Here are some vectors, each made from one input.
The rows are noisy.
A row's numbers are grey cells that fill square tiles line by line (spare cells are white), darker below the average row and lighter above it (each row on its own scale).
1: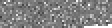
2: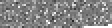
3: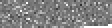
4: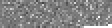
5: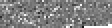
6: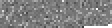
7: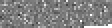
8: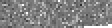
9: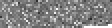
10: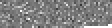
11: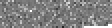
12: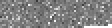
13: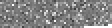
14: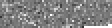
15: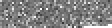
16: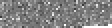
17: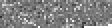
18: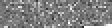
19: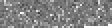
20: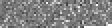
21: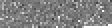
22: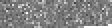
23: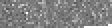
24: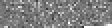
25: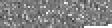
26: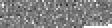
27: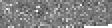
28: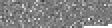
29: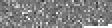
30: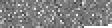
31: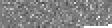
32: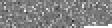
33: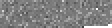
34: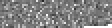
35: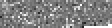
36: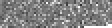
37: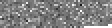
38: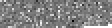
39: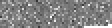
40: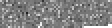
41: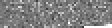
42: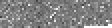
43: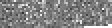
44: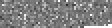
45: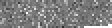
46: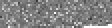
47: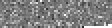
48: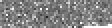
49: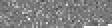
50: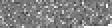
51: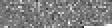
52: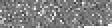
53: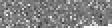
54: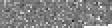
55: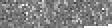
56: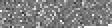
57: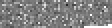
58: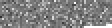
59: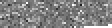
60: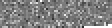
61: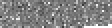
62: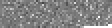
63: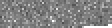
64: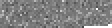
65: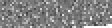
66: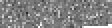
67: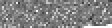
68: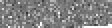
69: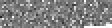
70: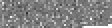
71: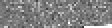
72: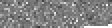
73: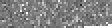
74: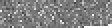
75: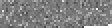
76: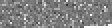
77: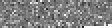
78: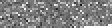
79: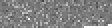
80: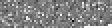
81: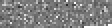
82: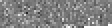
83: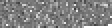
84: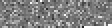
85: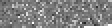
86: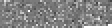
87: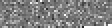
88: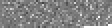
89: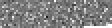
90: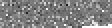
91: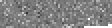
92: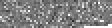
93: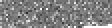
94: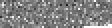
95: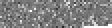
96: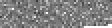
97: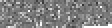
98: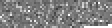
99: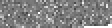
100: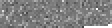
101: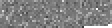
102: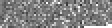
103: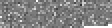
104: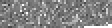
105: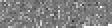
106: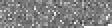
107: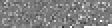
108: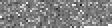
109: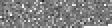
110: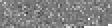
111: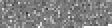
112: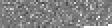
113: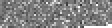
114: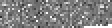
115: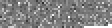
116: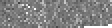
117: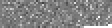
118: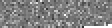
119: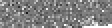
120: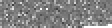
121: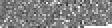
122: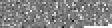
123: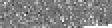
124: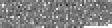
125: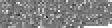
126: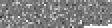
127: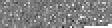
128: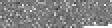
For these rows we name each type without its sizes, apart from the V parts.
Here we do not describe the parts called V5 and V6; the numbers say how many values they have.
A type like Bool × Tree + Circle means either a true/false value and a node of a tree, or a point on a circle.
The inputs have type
Label × (Tree + V6) + V5.
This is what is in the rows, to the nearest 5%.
About 80% of them hold a label, together with either a node of a tree, or a value of V6. The rest hold a value of V5.
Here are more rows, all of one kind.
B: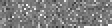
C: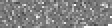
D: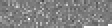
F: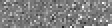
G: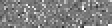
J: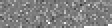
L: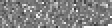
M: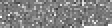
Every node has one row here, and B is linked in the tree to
L and M.
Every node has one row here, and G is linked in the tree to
F and L.
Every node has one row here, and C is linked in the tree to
J and L.
